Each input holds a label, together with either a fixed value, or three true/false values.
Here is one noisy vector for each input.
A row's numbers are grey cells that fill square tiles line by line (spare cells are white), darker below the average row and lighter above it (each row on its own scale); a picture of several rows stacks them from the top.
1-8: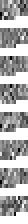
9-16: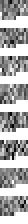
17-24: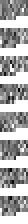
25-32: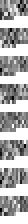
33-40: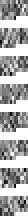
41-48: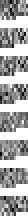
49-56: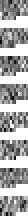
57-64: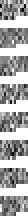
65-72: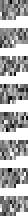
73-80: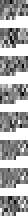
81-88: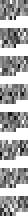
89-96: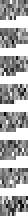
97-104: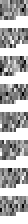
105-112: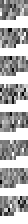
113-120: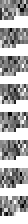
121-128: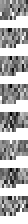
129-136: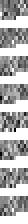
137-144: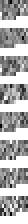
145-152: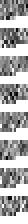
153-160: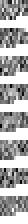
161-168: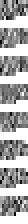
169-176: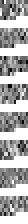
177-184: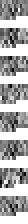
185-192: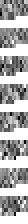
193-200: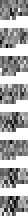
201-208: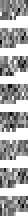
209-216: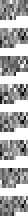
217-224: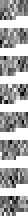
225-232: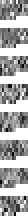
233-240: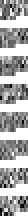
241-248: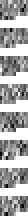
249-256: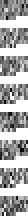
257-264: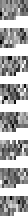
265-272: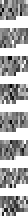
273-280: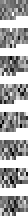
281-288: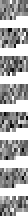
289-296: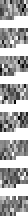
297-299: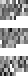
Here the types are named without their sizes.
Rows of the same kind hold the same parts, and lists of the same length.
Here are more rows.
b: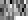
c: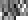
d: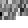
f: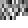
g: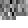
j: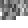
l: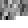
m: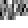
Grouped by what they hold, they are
b, d, g, l, m
c, f, j

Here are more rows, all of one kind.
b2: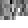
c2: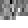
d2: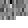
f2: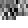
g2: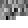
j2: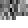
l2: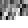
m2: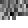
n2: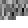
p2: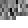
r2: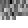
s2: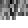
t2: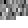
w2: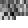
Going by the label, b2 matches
c2, d2 and r2.
